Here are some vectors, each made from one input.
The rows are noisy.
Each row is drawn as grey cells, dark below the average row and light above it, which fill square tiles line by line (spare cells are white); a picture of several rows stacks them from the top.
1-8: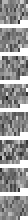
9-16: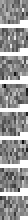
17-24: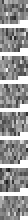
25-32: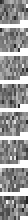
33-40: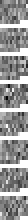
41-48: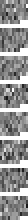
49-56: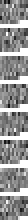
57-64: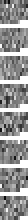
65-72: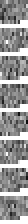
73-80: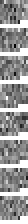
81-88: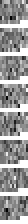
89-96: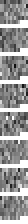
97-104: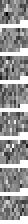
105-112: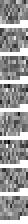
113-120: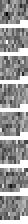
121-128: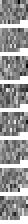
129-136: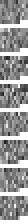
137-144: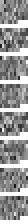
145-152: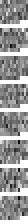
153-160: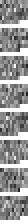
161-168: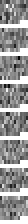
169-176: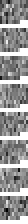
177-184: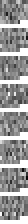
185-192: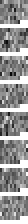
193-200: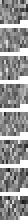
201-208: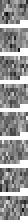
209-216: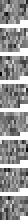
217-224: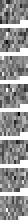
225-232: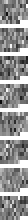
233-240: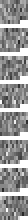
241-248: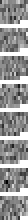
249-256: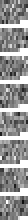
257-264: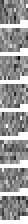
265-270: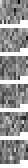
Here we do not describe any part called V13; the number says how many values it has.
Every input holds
a value of V13, together with a list of up to two points on an 11-point line.
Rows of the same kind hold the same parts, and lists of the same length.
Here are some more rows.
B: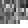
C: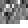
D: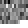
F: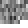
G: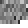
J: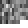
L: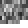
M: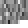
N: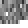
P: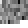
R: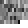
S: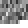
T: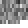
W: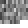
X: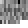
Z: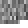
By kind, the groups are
B, C, D, J, L
F, G, R, W
M, N, P, S, T, X, Z

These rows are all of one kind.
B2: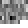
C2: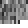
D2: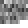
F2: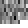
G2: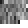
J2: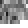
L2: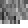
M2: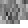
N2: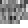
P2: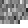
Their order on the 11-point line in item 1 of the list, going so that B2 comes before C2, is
M2, N2, B2, J2, C2, G2, D2, F2, P2, L2.
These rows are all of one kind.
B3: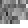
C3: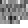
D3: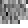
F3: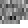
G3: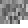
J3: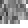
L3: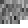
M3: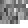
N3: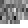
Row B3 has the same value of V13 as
J3, M3 and N3.
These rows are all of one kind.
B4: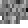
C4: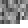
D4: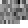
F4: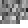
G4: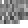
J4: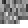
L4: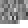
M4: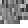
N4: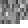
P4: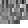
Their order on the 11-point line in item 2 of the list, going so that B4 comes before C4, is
J4, M4, D4, B4, F4, C4, P4, N4, G4, L4.
